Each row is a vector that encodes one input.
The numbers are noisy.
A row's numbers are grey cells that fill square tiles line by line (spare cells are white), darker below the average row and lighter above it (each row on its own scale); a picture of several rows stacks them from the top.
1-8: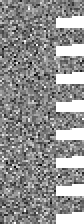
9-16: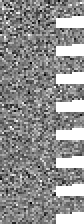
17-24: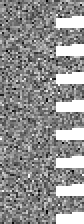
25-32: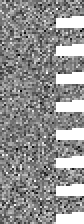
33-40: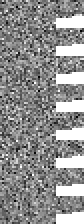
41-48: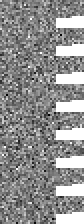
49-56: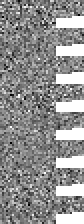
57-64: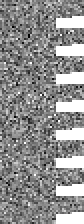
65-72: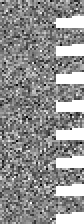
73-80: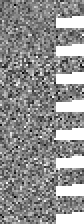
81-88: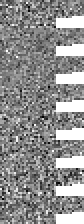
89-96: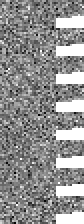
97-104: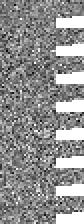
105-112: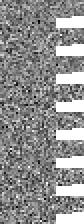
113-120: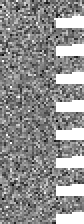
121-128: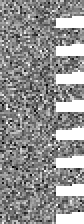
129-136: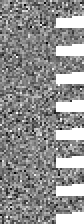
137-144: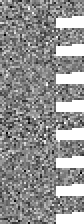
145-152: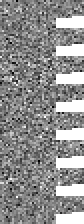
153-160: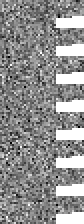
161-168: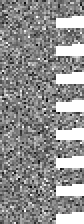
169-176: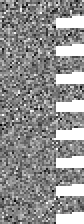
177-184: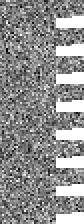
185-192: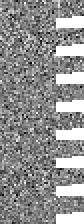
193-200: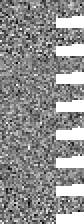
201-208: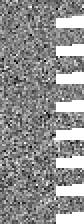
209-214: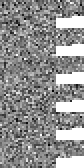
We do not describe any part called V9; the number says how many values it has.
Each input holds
a point on a 19-point line and a value of V9, together with either a fixed value, or four true/false values.
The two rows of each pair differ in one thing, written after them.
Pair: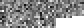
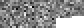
the value of V9
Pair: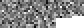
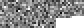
the value of V9
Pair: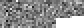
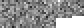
the place on the 19-point line
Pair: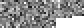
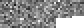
the value of V9
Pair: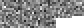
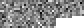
the place on the 19-point line
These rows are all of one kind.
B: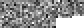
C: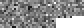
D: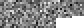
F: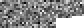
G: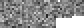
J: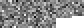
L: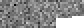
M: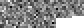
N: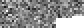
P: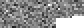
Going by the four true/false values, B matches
C, D, J and P.
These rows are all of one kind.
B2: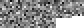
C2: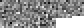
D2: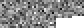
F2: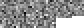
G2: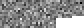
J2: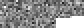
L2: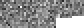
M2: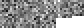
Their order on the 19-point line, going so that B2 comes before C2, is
M2, D2, G2, F2, L2, J2, B2, C2.
